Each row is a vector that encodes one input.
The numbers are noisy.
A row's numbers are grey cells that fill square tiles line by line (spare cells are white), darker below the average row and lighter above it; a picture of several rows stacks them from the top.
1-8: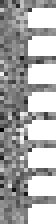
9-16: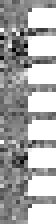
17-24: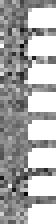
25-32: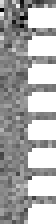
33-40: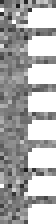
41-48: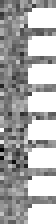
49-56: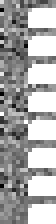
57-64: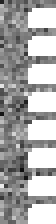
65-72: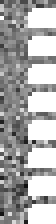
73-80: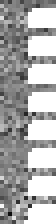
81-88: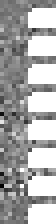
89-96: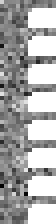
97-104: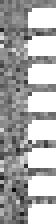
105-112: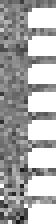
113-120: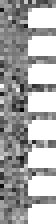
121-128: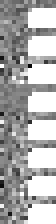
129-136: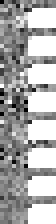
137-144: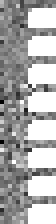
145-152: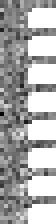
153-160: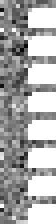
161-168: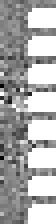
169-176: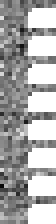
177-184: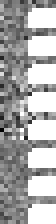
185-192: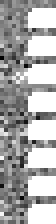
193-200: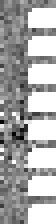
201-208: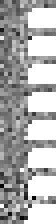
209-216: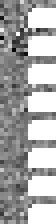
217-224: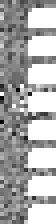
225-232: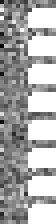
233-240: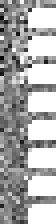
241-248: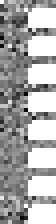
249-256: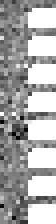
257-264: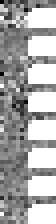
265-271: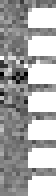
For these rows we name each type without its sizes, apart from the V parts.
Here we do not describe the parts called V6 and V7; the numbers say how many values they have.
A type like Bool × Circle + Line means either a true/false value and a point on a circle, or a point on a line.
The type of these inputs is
(Bool × V7 + Line) × V6.
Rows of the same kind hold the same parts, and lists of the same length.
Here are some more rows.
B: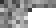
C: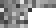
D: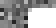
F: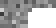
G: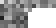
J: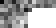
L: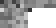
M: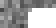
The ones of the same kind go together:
B, D, G, L
C, F, J, M

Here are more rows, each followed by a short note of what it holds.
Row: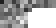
a true/false value, a value of V6 and a value of V7
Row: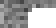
a point on a line and a value of V6
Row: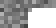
a point on a line and a value of V6
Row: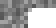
a point on a line and a value of V6
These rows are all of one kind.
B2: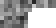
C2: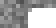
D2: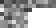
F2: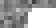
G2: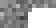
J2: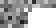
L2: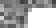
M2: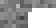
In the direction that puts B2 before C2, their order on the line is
L2, J2, F2, B2, D2, G2, M2, C2.
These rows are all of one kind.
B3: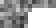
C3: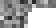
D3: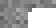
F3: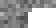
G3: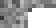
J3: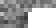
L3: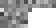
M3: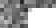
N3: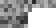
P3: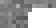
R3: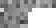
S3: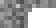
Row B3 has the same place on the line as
N3, P3 and S3.
